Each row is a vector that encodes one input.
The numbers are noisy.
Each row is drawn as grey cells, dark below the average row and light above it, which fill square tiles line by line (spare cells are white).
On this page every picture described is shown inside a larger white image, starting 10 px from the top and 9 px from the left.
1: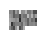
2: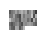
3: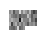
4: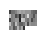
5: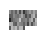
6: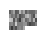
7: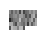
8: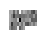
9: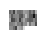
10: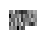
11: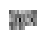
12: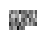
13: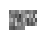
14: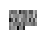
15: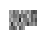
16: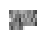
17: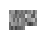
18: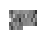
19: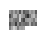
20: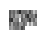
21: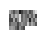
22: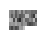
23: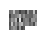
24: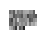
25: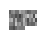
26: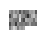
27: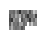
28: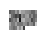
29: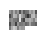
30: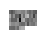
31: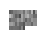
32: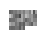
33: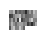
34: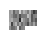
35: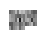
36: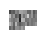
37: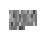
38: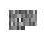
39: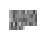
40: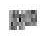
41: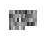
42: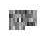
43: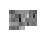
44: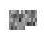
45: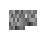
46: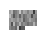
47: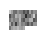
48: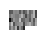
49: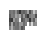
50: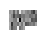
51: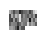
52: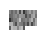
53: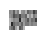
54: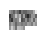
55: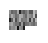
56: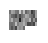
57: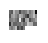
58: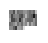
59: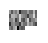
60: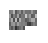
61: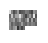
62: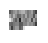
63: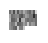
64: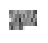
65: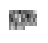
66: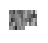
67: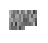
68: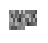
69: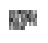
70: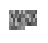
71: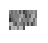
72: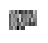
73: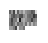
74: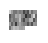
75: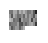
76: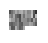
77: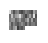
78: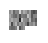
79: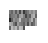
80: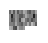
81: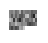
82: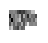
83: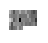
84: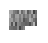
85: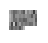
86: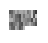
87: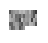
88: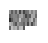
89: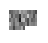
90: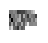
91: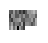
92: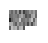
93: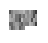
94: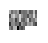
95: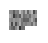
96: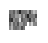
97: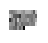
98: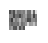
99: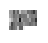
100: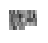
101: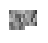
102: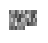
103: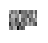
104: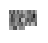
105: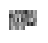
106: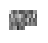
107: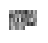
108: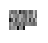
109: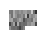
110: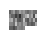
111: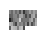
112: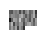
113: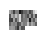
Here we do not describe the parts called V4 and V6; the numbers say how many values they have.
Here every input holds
one of 5 labels, together with either a true/false value and a value of V6, or a value of V4.
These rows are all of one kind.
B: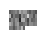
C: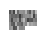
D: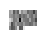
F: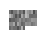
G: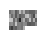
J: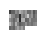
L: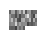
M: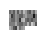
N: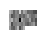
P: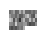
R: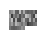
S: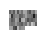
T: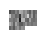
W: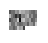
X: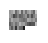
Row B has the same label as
F, J, T and W.
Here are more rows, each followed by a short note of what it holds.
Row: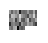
one of 5 labels and a value of V4
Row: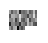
one of 5 labels and a value of V4
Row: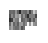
one of 5 labels and a value of V4
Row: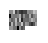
one of 5 labels and a value of V4
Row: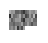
one of 5 labels and a value of V4
